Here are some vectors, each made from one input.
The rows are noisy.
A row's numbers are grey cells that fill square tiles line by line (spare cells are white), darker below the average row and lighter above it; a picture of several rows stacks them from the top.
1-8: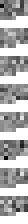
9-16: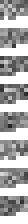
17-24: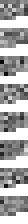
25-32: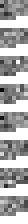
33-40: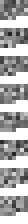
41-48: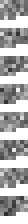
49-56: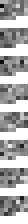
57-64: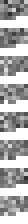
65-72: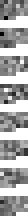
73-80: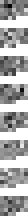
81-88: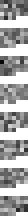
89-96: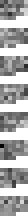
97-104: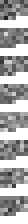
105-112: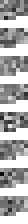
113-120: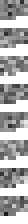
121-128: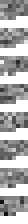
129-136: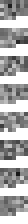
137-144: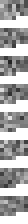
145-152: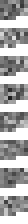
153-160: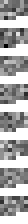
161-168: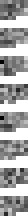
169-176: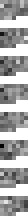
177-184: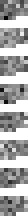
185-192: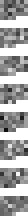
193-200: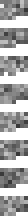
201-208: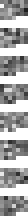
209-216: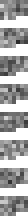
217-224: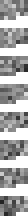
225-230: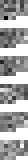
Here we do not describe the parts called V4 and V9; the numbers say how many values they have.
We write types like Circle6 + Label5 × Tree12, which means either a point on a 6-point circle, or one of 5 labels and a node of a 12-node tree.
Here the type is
(Label6 + Tree12) × V4 × V9.
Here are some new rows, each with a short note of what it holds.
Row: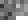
a node of a 12-node tree, a value of V4 and a value of V9
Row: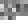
one of 6 labels, a value of V4 and a value of V9
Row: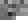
one of 6 labels, a value of V4 and a value of V9
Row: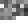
one of 6 labels, a value of V4 and a value of V9
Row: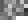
a node of a 12-node tree, a value of V4 and a value of V9
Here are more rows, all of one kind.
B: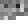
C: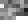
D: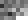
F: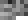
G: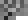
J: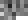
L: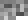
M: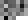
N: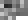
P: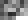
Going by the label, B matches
D, L and P.
